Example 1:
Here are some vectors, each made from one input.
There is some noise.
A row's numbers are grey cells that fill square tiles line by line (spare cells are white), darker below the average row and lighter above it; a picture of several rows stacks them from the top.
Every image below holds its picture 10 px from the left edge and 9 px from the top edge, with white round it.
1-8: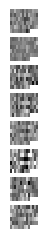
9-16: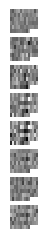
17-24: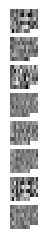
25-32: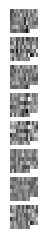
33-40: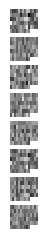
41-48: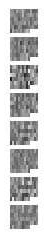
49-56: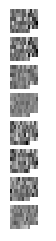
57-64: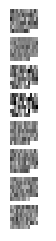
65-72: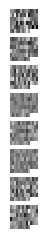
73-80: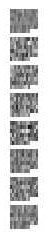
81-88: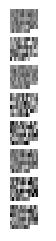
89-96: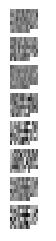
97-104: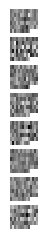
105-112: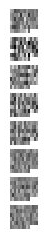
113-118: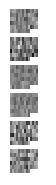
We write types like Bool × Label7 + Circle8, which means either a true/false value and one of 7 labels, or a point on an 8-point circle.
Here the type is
Bool × Label10 + Unit.
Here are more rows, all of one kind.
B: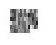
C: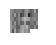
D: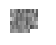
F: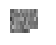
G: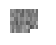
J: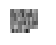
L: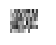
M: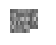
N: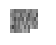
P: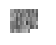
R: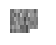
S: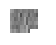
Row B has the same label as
C and J.
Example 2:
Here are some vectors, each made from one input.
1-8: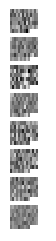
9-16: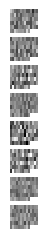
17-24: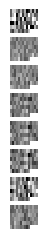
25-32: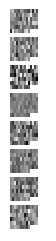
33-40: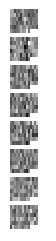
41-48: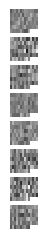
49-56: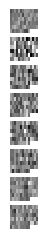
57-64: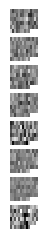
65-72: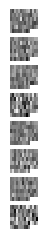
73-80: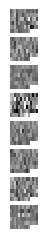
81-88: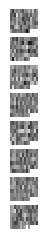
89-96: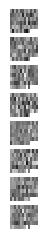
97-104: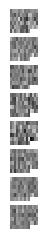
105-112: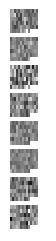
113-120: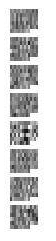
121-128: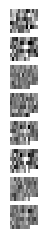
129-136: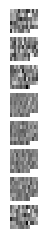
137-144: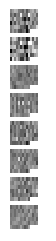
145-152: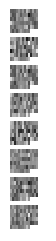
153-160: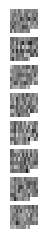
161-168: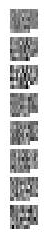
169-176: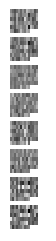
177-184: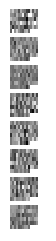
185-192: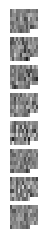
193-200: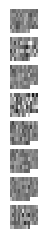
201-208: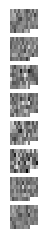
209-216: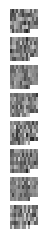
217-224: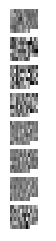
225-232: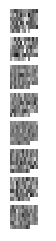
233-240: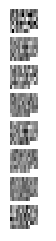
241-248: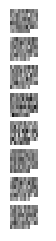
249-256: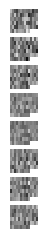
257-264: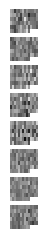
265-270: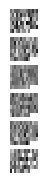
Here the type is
(Bool × Bool × Bool + Unit) × Label10.
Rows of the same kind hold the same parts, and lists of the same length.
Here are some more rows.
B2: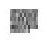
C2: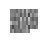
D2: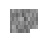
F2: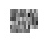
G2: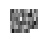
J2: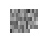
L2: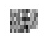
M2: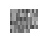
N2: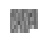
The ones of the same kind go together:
B2, G2, J2, L2, M2, N2
C2, D2, F2

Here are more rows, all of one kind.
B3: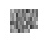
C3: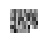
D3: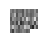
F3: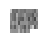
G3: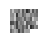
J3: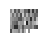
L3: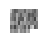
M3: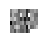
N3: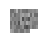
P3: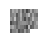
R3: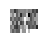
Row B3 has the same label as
G3 and P3.
